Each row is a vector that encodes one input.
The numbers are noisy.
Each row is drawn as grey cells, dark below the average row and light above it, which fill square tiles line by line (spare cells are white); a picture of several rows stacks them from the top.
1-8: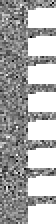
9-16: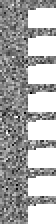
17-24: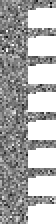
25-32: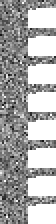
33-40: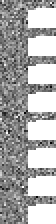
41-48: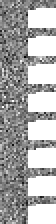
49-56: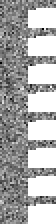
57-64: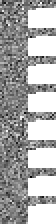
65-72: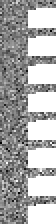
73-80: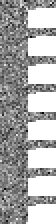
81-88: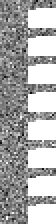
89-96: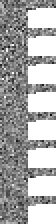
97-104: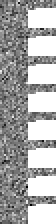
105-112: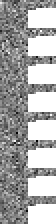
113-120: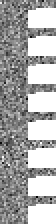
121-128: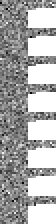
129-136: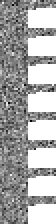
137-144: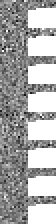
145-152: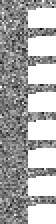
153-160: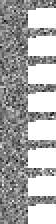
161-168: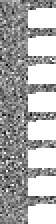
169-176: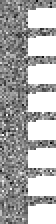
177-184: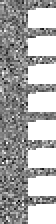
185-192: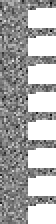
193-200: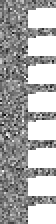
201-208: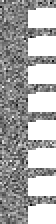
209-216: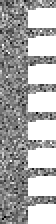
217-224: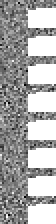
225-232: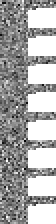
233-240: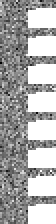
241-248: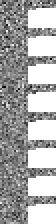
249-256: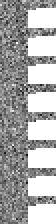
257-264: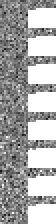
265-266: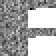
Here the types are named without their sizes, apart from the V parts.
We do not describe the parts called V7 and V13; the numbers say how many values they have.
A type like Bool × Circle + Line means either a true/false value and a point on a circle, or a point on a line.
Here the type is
Bool × V7 + (Line × Line + Unit) × V13.
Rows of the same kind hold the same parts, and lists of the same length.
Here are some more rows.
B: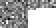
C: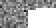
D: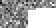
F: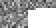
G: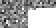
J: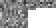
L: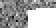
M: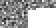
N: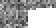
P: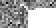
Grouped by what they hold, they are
B, D, G, M, P
C, F, J
L, N

